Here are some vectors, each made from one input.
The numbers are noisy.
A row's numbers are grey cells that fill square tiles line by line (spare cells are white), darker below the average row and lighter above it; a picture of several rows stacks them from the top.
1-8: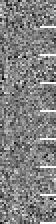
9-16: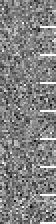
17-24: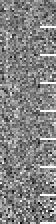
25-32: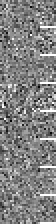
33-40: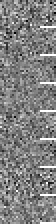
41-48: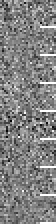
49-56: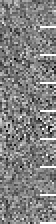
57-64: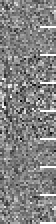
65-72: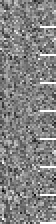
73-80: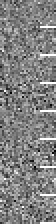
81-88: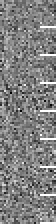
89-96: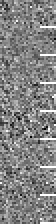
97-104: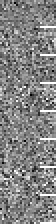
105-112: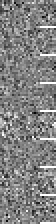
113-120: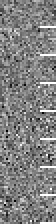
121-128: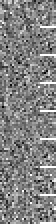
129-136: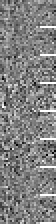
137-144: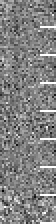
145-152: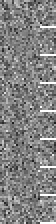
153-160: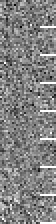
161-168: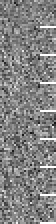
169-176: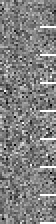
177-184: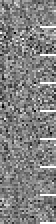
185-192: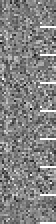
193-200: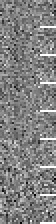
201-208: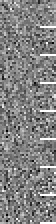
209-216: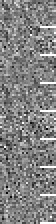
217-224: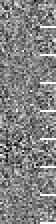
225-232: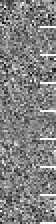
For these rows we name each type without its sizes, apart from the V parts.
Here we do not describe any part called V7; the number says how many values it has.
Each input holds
either a point on a line, or a node of each of three trees, or a true/false value and a value of V7.
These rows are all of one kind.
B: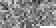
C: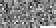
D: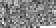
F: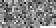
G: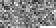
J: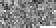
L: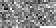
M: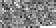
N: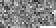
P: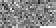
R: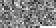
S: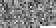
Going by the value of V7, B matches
F and J.
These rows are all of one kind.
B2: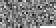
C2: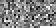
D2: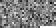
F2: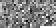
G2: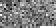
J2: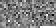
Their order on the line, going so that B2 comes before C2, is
D2, F2, G2, B2, J2, C2.
